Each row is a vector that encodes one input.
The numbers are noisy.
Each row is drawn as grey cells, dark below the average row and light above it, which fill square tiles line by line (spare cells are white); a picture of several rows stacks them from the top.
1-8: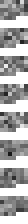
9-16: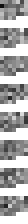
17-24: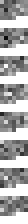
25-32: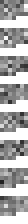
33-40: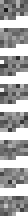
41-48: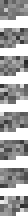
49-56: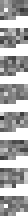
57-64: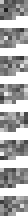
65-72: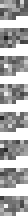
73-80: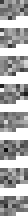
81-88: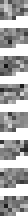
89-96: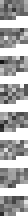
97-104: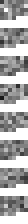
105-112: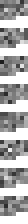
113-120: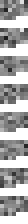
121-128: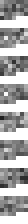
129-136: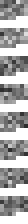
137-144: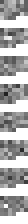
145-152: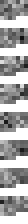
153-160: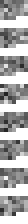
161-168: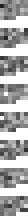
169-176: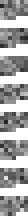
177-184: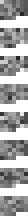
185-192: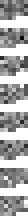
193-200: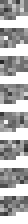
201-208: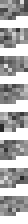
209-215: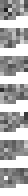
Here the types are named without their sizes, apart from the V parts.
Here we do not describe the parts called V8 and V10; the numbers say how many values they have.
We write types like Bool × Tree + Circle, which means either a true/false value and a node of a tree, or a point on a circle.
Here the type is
List(Line) × V8 × V10.
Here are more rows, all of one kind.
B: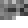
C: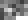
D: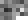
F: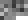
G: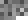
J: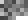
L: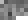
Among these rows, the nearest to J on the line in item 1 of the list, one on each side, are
D and L.
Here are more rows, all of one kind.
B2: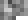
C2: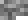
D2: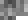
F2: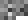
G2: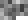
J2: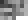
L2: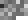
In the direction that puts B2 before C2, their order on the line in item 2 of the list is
L2, F2, J2, D2, G2, B2, C2.
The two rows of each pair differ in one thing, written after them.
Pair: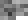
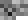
the value of V8
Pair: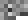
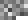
the place on the line in item 1 of the list
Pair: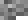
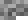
the place on the line in item 2 of the list
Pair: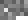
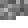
the place on the line in item 1 of the list
